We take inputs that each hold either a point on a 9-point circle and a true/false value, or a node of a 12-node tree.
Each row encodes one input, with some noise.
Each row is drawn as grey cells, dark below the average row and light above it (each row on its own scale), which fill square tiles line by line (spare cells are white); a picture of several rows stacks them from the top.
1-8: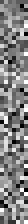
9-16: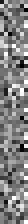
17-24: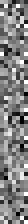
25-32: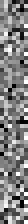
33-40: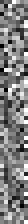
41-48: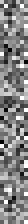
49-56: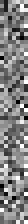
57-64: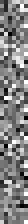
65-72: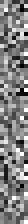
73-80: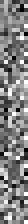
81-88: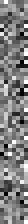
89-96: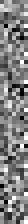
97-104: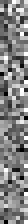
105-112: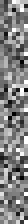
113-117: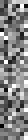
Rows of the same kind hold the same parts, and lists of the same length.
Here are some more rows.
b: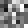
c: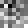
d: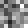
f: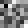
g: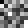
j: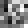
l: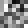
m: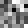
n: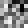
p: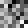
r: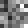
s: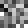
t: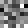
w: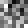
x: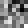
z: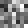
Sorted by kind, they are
b, c, d, j, m, p, r, s, t, w, z
f, g, l, n, x

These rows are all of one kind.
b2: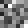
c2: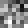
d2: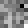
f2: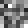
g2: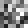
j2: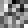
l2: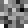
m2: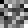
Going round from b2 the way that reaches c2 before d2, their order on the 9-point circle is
b2, m2, f2, l2, g2, j2, c2, d2.
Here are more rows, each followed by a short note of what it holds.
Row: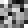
a point on a 9-point circle and a true/false value
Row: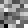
a point on a 9-point circle and a true/false value
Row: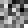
a point on a 9-point circle and a true/false value
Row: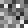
a node of a 12-node tree
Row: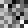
a node of a 12-node tree
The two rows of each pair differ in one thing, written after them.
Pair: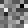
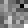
the true/false value
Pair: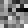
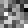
the true/false value
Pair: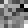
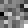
the true/false value
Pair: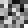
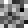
the true/false value
